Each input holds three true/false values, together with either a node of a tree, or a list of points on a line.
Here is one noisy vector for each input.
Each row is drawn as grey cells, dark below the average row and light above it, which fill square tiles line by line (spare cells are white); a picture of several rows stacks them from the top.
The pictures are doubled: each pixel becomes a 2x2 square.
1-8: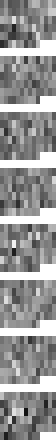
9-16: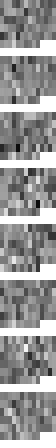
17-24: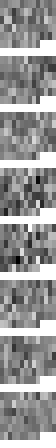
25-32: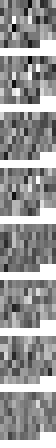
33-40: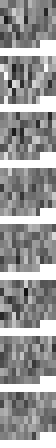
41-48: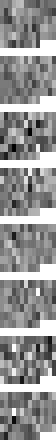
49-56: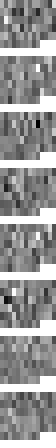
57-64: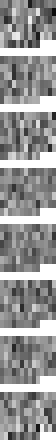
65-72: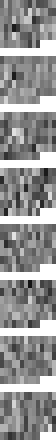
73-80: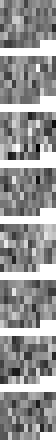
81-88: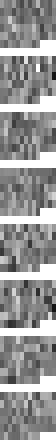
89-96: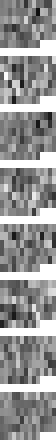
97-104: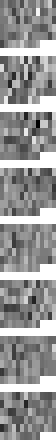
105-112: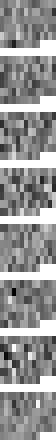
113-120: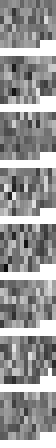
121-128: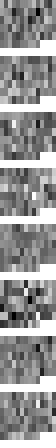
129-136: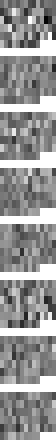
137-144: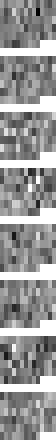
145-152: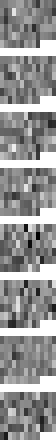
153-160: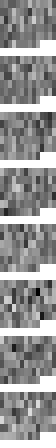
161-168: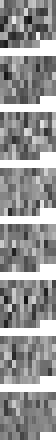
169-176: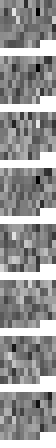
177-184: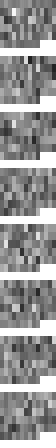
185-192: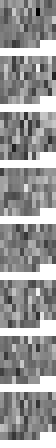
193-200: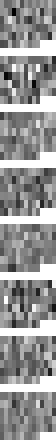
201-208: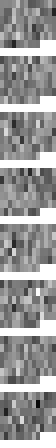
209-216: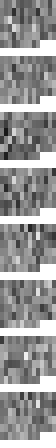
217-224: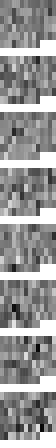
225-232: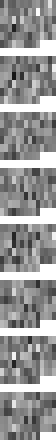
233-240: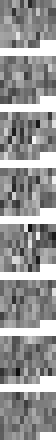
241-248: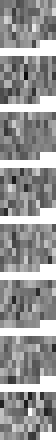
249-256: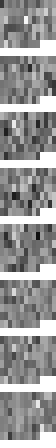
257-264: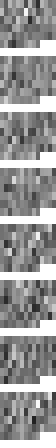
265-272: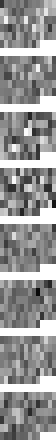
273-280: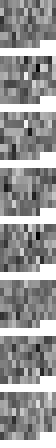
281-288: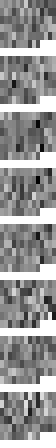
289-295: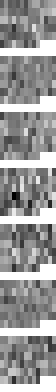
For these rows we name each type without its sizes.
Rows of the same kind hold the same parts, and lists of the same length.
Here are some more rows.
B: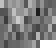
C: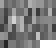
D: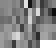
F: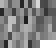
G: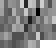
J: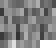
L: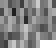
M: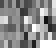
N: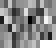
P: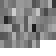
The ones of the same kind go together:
B, C, G, P
D, N
F, J, L
M

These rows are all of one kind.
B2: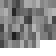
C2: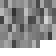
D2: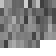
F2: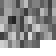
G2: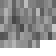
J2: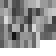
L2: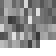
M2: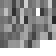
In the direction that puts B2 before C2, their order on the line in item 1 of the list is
D2, B2, M2, C2, G2, J2, L2, F2.
